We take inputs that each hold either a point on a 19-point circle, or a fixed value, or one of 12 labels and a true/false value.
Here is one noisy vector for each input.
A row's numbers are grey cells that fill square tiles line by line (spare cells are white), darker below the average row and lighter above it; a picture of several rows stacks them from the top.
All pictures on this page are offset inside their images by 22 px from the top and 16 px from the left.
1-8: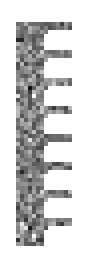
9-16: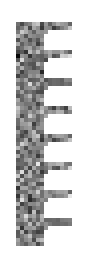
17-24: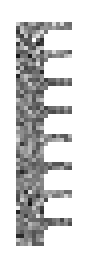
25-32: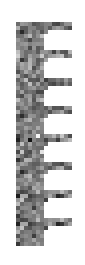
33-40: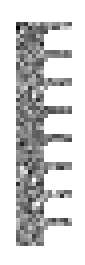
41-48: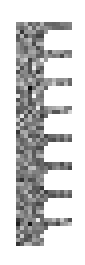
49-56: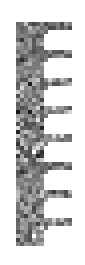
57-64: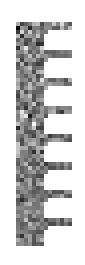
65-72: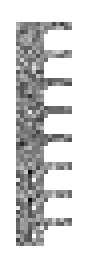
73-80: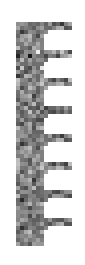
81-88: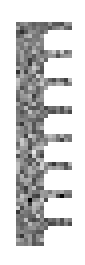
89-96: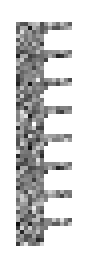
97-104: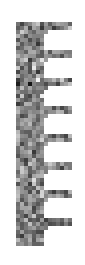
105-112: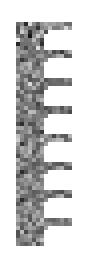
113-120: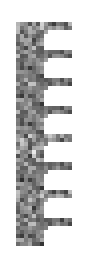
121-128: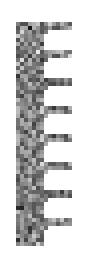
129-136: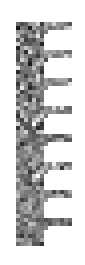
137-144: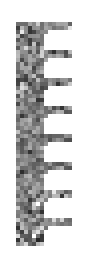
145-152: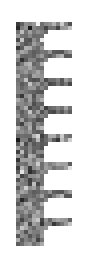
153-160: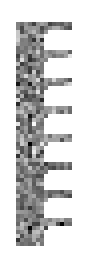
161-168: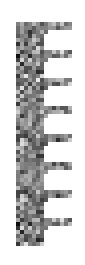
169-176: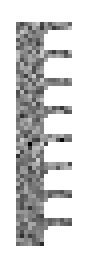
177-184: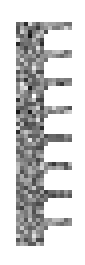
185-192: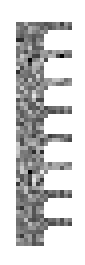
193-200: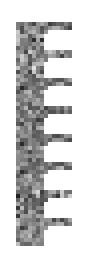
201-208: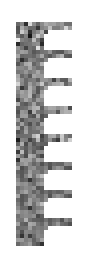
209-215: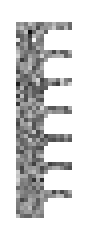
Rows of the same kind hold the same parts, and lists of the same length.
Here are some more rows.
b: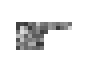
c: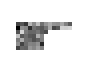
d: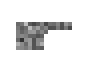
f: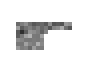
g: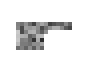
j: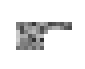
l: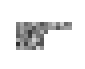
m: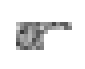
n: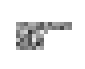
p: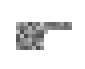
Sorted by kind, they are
b, c, l, n
d, f, m, p
g, j

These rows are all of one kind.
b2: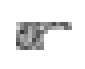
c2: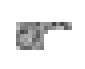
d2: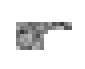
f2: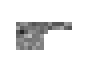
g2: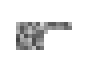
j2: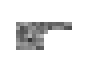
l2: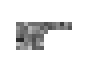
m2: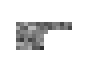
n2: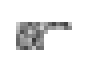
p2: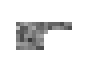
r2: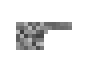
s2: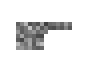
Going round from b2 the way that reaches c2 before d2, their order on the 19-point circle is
b2, c2, d2, f2, j2, p2, m2, l2, s2, r2, g2, n2.
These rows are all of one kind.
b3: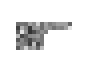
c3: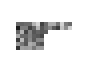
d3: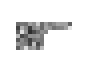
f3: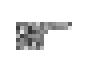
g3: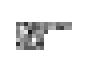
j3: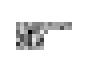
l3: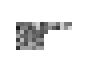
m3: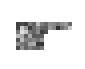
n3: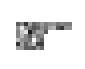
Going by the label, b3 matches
d3, f3 and j3.
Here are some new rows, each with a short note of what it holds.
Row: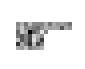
one of 12 labels and a true/false value
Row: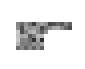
a fixed value
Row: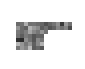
a point on a 19-point circle
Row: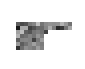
one of 12 labels and a true/false value
